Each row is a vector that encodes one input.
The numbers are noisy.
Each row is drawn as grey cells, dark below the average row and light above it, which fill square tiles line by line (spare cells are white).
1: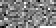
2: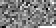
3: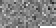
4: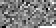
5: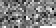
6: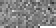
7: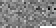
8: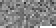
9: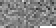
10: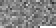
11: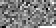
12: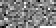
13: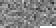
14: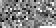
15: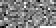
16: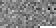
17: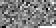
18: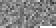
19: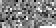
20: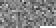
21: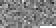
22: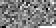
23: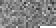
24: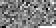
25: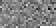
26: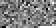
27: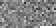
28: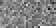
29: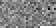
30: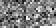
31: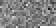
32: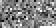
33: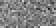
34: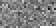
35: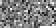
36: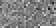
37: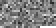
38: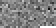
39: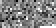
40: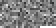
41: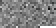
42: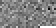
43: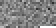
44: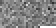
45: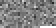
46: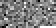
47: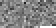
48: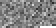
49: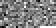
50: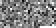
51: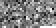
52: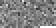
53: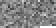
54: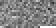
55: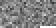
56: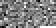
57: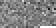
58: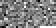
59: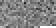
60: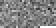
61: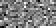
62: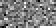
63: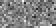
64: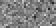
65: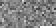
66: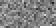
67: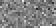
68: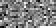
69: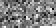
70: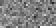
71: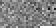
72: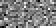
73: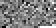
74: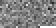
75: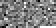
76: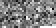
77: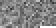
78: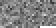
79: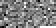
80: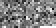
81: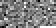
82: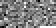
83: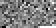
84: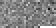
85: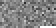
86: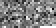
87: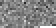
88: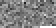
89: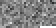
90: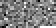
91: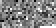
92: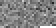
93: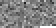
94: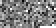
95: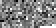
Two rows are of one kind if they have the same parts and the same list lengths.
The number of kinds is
2.
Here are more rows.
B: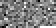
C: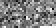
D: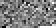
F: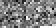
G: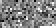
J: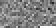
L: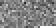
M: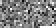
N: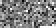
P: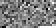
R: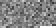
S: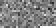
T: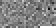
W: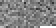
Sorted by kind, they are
B, C, D, F, G, M, N, P
J, L, R, S, T, W

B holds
a point on a 5-point line.
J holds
a point on each of three 4-point lines.
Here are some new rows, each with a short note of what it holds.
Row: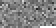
a point on each of three 4-point lines
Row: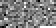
a point on a 5-point line
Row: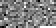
a point on a 5-point line
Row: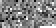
a point on a 5-point line
